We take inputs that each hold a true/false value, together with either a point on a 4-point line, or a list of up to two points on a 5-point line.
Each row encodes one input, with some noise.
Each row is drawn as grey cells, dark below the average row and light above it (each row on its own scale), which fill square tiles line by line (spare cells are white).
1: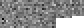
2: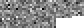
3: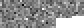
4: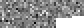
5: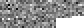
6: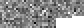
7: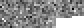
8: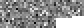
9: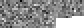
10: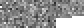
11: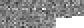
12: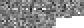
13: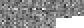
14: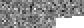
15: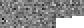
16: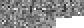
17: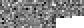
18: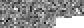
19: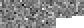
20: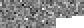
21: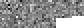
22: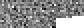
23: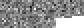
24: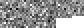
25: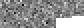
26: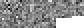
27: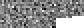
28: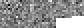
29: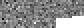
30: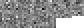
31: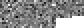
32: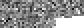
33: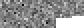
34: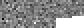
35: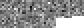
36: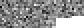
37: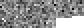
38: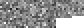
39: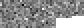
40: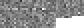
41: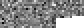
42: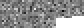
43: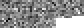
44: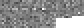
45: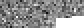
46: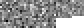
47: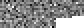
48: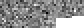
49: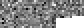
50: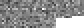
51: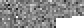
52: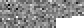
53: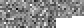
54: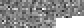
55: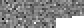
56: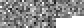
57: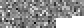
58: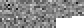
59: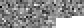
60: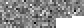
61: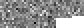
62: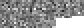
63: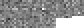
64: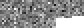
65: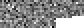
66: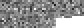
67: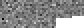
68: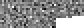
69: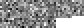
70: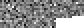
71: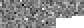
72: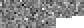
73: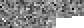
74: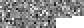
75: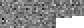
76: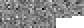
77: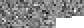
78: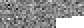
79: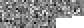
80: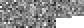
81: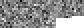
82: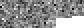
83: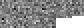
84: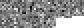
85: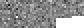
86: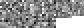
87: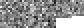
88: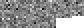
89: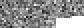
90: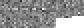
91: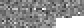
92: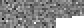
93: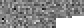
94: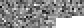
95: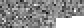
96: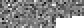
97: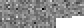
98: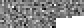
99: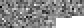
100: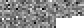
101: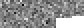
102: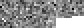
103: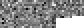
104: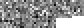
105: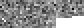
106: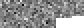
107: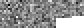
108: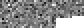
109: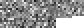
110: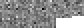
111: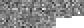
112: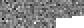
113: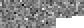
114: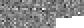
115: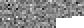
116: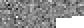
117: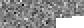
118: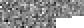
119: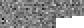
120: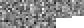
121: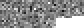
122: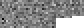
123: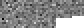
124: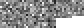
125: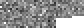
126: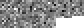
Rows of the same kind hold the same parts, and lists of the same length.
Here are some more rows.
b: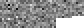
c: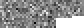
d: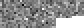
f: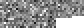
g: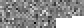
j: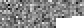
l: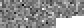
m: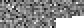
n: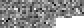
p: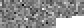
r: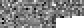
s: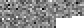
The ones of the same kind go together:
b, j, s
c, f, g, n
d, l, p
m, r

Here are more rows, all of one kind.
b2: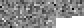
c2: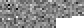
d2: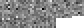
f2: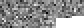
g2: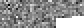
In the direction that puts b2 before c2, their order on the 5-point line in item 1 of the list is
d2, b2, c2, f2, g2.
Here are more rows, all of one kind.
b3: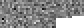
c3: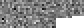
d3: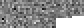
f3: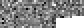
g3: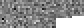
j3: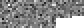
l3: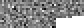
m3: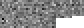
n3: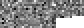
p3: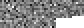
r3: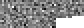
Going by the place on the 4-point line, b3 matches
c3, d3 and g3.
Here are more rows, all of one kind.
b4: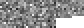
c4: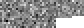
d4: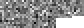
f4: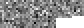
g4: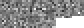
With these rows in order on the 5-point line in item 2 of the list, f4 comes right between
c4 and d4.
